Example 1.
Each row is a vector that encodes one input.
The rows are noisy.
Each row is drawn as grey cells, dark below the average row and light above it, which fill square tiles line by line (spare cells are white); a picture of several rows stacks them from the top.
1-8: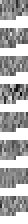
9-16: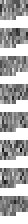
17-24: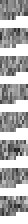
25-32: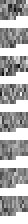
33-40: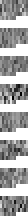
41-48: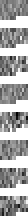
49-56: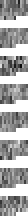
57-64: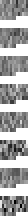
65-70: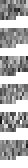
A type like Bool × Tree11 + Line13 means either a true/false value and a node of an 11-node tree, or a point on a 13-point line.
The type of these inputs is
List2(Line5).
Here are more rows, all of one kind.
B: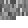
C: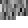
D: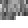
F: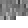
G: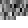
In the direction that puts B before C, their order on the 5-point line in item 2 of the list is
G, B, D, C, F.
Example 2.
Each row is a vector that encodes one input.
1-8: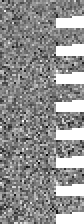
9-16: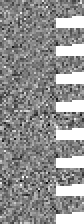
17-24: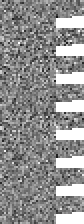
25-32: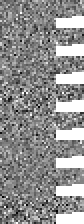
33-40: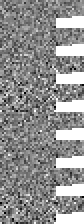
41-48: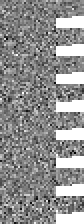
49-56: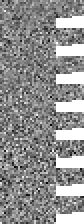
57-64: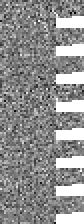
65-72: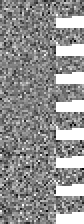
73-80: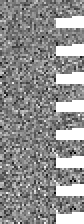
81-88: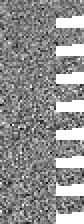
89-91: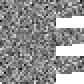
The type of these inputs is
Label4 + Line7.
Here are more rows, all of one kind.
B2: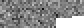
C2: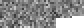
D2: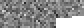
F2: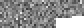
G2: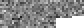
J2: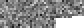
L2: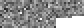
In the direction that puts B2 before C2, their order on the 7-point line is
L2, D2, B2, G2, C2, J2, F2.
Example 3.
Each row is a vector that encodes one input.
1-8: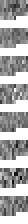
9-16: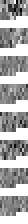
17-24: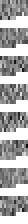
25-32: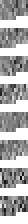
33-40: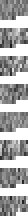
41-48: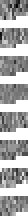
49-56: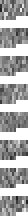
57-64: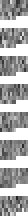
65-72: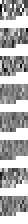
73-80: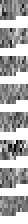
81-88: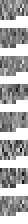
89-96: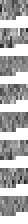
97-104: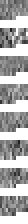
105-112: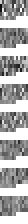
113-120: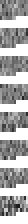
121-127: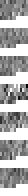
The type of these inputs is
List2(Circle11).
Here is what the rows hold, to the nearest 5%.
All of them are lists of up to two points on an 11-point circle: about 5% are empty, 35% hold one and 60% two.
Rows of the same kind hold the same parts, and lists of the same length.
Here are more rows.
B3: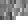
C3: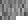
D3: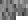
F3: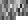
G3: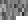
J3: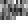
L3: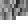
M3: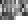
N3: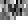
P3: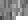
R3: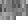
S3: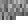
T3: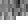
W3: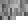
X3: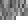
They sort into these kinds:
B3, C3, M3, P3, W3, X3
D3, F3, G3, L3, R3, S3, T3
J3, N3

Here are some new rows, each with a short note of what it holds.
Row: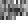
the empty list
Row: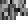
the empty list
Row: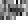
the empty list
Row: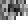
the empty list
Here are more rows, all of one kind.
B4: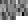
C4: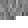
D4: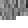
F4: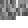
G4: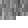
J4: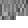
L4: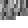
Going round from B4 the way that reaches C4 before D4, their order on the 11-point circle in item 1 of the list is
B4, L4, F4, G4, C4, J4, D4.
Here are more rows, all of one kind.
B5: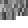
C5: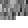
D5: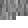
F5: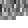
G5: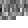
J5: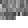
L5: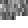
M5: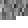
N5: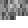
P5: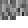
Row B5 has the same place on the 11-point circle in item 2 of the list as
F5 and G5.
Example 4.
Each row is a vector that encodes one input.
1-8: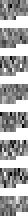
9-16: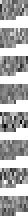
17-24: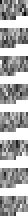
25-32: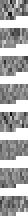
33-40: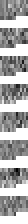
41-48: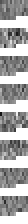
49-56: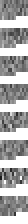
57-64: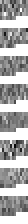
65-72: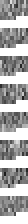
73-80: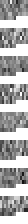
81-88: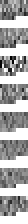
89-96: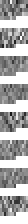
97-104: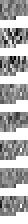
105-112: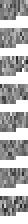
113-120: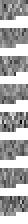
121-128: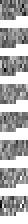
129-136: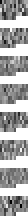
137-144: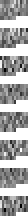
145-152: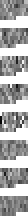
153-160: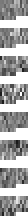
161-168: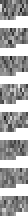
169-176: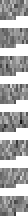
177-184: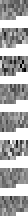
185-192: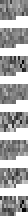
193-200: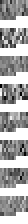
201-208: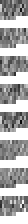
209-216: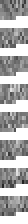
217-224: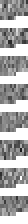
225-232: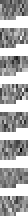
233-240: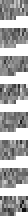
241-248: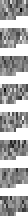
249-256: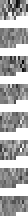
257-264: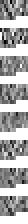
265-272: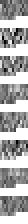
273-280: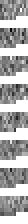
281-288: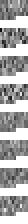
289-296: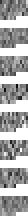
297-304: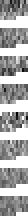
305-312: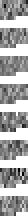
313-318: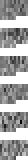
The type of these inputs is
(Circle11 + Unit) × Line8.
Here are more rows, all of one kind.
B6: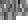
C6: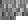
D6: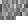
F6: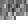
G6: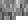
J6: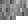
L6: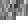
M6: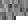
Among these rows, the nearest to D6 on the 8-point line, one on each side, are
J6 and M6.
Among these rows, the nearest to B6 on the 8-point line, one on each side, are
C6 and F6.
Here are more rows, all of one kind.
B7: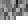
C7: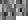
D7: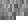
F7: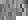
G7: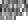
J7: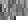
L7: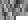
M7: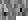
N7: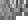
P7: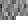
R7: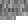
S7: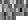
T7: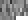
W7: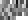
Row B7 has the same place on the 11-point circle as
G7, L7, M7 and T7.
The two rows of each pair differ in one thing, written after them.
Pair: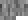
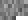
the place on the 11-point circle
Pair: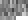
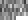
the place on the 11-point circle
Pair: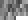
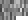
the place on the 11-point circle
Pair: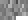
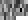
the place on the 8-point line
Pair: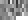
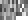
the place on the 11-point circle
